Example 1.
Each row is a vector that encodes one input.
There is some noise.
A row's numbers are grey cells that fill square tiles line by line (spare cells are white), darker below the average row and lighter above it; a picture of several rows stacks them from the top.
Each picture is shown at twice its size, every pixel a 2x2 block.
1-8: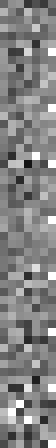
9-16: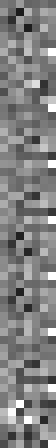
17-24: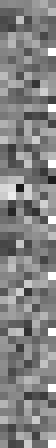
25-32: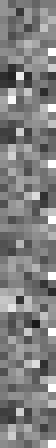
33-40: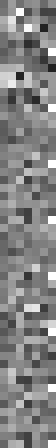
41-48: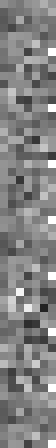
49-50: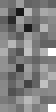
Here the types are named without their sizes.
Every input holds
three true/false values.
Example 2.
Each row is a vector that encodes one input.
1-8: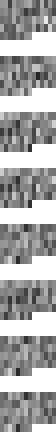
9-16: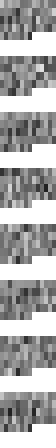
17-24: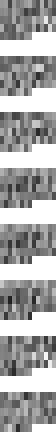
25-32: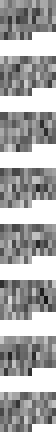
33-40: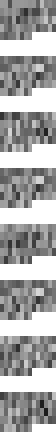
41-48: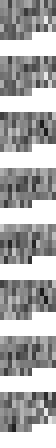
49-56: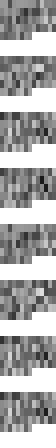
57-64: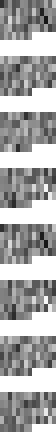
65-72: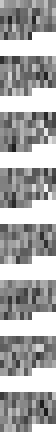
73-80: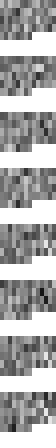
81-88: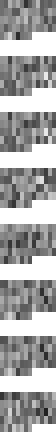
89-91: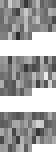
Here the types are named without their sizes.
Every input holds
a point on a circle.
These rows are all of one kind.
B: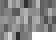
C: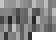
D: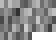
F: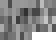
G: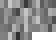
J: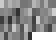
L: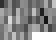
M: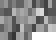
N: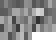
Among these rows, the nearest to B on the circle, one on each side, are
G and L.
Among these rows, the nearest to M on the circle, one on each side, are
F and N.
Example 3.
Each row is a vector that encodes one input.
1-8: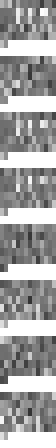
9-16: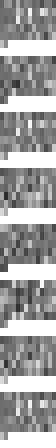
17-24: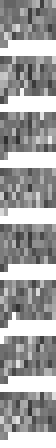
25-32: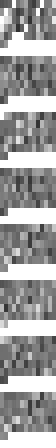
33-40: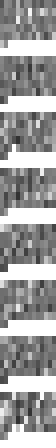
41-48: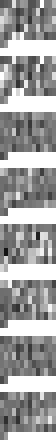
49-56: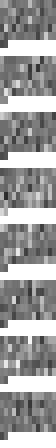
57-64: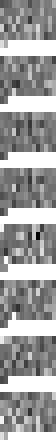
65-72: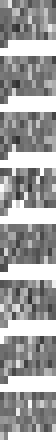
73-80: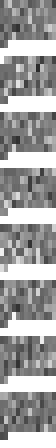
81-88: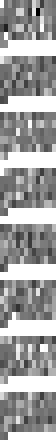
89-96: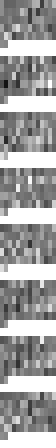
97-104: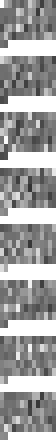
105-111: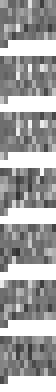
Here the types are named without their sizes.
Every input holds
three true/false values.
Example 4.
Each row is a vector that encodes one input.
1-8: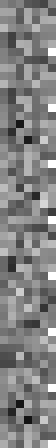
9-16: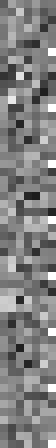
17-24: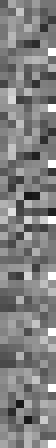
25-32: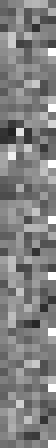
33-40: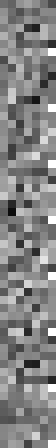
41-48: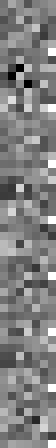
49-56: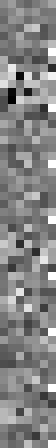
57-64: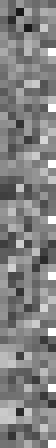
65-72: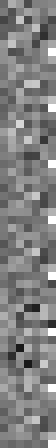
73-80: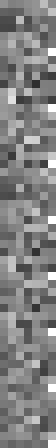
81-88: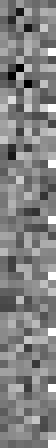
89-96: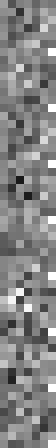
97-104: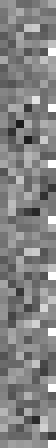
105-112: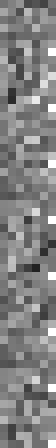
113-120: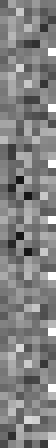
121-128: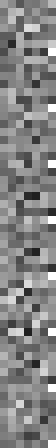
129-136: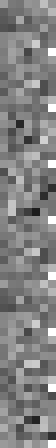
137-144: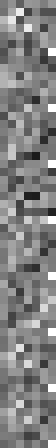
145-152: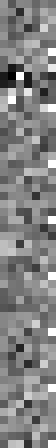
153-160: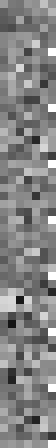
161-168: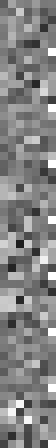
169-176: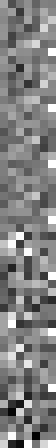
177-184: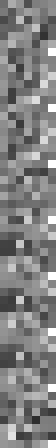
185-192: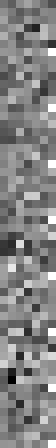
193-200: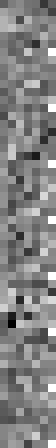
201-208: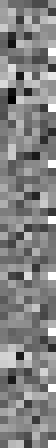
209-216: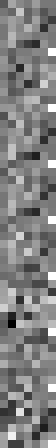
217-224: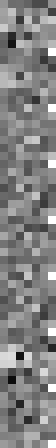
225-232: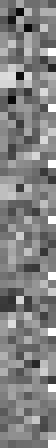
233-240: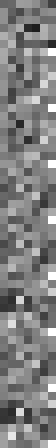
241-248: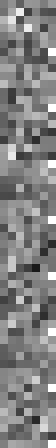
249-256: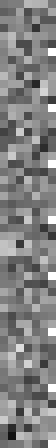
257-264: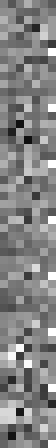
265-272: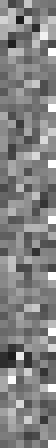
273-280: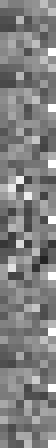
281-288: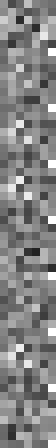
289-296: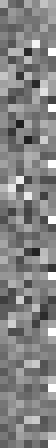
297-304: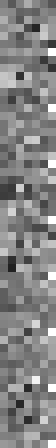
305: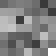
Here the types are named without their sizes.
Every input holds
three true/false values.
